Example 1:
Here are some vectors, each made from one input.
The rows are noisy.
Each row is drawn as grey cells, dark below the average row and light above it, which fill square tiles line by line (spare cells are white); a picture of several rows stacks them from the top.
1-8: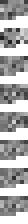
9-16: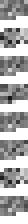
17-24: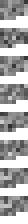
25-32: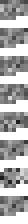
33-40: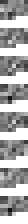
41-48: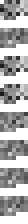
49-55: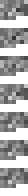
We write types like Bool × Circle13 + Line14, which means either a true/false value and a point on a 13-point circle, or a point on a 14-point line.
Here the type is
Bool × Tree7 + Unit.
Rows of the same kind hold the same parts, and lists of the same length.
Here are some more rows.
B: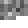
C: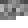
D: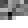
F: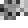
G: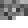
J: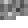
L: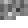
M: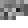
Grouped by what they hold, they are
B, C, D, G, J, L, M
F

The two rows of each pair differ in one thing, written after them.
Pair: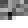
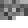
the true/false value
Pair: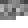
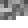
the node of the tree
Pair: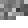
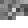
the node of the tree
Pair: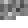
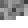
the true/false value
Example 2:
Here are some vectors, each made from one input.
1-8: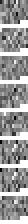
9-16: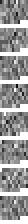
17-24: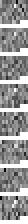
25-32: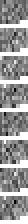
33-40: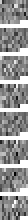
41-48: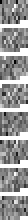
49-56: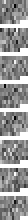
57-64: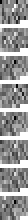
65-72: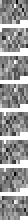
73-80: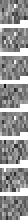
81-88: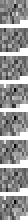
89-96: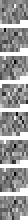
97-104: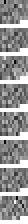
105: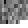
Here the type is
Line8 + Tree9.
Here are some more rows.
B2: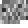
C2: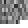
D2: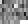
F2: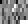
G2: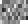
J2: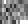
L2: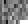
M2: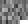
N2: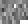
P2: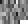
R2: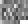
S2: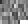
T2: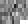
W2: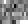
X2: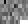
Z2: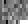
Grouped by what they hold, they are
B2, D2, F2, G2, N2, P2, R2, S2
C2, J2, L2, M2, T2, W2, X2, Z2

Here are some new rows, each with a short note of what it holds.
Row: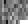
a point on an 8-point line
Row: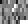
a node of a 9-node tree
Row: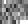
a point on an 8-point line
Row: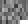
a point on an 8-point line
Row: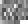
a node of a 9-node tree
